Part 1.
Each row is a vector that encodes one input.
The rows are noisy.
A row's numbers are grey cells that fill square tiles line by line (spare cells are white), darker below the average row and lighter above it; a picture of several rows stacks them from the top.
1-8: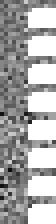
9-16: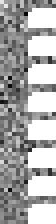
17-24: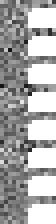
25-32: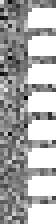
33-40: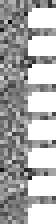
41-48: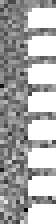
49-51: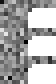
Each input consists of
a node of a 10-node tree.
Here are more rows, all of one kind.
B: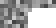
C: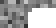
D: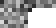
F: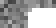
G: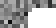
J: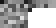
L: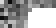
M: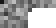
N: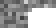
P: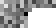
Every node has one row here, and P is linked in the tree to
G.
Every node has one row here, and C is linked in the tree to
G, M and N.
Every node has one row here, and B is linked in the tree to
F.
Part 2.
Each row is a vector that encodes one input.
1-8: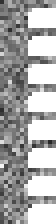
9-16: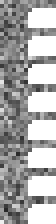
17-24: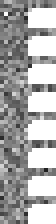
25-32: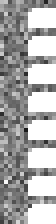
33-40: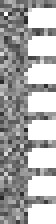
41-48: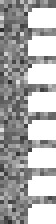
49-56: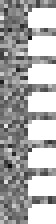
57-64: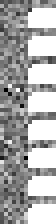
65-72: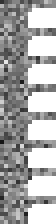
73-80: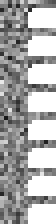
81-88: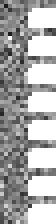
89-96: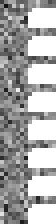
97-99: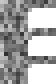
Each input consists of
a point on a 9-point circle.
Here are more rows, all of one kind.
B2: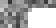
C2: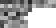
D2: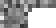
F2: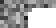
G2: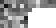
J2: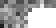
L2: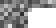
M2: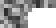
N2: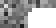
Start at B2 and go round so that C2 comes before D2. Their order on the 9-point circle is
B2, L2, F2, G2, C2, J2, N2, D2, M2.
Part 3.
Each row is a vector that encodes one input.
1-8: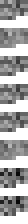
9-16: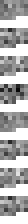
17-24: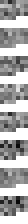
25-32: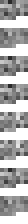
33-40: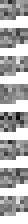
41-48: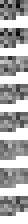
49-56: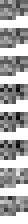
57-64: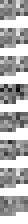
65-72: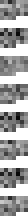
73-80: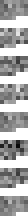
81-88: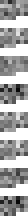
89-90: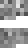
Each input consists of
a point on a 5-point line.
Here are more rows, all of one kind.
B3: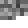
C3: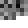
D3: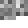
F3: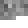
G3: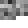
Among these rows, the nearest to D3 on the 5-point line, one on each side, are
F3 and G3.
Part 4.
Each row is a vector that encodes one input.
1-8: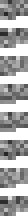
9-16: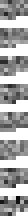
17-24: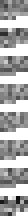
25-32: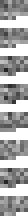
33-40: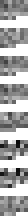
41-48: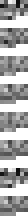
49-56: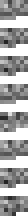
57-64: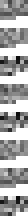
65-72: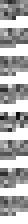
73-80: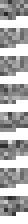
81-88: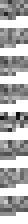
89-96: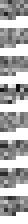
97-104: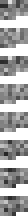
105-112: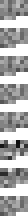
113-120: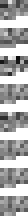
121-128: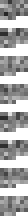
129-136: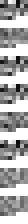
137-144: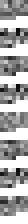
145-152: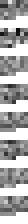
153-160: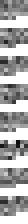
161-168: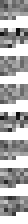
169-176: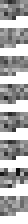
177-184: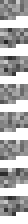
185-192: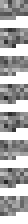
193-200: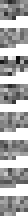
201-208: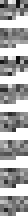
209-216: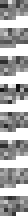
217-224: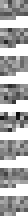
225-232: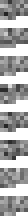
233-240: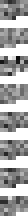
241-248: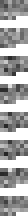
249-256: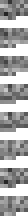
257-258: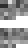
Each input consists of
a point on an 8-point line.
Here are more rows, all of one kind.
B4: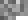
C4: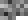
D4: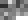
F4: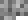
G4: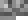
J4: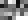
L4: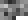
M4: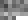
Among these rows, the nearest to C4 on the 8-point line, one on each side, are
G4 and L4.
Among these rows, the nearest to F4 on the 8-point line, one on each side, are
B4 and G4.
